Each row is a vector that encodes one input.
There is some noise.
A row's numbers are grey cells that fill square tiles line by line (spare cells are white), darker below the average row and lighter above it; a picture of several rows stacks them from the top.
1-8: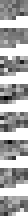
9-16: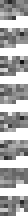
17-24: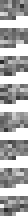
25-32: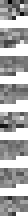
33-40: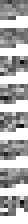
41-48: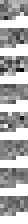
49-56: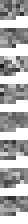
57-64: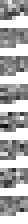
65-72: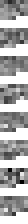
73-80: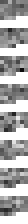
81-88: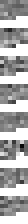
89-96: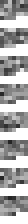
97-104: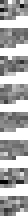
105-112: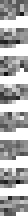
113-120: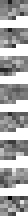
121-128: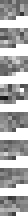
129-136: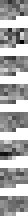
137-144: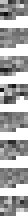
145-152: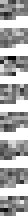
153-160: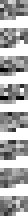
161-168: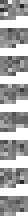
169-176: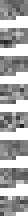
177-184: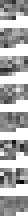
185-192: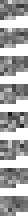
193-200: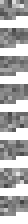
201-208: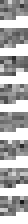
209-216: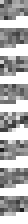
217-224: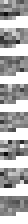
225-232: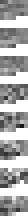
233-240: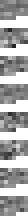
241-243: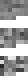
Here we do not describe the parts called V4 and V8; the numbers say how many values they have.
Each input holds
either a point on a 10-point circle, or a true/false value, a value of V4 and a value of V8.
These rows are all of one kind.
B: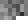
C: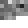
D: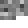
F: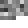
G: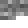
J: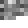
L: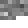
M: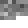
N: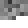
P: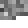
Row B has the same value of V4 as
D, F, M and N.
